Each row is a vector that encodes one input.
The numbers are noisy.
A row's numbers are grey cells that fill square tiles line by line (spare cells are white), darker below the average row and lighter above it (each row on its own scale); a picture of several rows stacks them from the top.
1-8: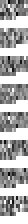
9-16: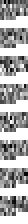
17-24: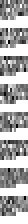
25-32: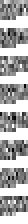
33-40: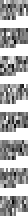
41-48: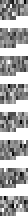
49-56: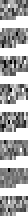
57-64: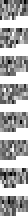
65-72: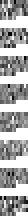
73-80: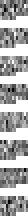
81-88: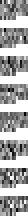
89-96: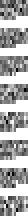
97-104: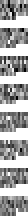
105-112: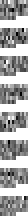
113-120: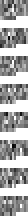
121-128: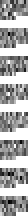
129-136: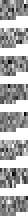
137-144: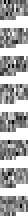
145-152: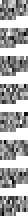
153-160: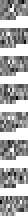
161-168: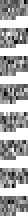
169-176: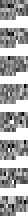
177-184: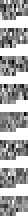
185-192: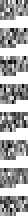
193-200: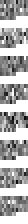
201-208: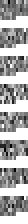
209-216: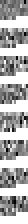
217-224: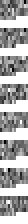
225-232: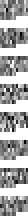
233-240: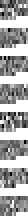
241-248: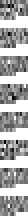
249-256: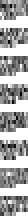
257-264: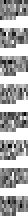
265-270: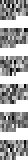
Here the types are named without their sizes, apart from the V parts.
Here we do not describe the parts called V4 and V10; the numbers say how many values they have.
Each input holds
a point on a line and a value of V10, together with either three true/false values, or a value of V4.
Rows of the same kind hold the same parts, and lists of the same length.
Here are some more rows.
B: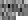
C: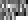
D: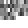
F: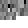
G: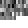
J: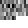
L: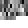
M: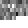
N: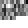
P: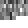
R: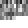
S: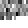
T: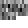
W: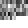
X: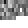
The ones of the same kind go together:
B, D, F, G, J, P, R, S, T
C, L, M, N, W, X

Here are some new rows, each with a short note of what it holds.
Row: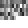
a point on a line, a value of V4 and a value of V10
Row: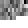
a point on a line, three true/false values and a value of V10
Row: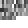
a point on a line, a value of V4 and a value of V10
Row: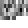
a point on a line, a value of V4 and a value of V10
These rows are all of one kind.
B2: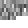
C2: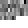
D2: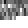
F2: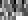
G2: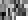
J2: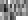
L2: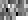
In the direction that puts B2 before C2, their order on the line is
F2, B2, G2, C2, J2, L2, D2.
